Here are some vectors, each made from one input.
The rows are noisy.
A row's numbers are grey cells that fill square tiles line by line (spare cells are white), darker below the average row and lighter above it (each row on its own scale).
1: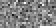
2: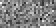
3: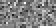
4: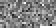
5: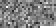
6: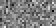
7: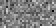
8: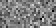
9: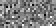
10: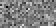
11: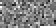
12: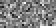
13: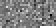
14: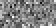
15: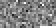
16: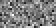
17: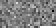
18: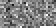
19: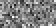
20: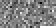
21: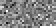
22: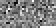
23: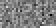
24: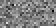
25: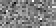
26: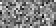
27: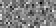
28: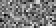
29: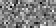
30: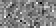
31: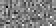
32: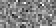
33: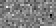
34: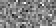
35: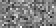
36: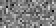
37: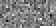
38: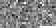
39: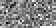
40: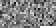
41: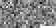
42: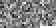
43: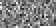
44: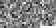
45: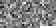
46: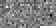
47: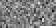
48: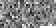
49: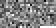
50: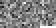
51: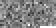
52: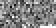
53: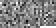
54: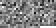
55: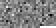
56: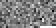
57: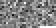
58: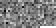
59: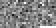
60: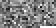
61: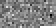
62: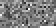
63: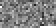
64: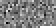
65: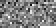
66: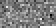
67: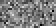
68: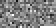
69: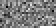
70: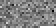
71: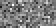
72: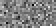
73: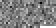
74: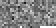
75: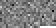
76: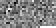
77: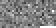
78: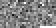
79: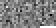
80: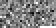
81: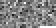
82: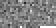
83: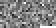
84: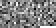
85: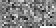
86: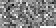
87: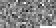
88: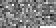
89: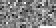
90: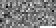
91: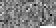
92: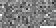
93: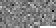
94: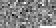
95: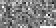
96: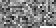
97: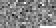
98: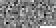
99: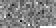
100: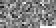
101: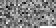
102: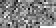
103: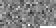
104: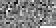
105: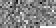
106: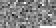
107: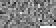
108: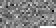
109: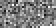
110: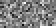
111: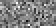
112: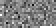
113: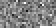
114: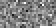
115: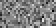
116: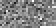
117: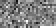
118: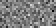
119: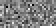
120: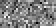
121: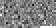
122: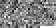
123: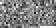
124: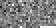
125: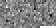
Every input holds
a point on a 5-point line, together with either a fixed value, or one of 5 labels and three true/false values.
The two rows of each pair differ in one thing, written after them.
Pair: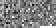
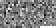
the place on the 5-point line
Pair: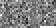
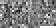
one of the three true/false values
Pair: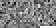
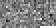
the label
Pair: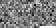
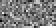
one of the three true/false values
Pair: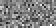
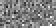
one of the three true/false values
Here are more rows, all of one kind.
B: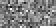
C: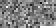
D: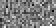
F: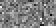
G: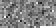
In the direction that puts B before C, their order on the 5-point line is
D, F, G, B, C.
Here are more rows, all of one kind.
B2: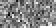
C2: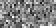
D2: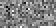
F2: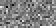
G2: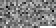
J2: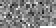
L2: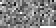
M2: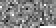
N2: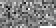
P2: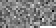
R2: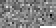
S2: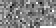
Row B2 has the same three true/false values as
D2 and G2.
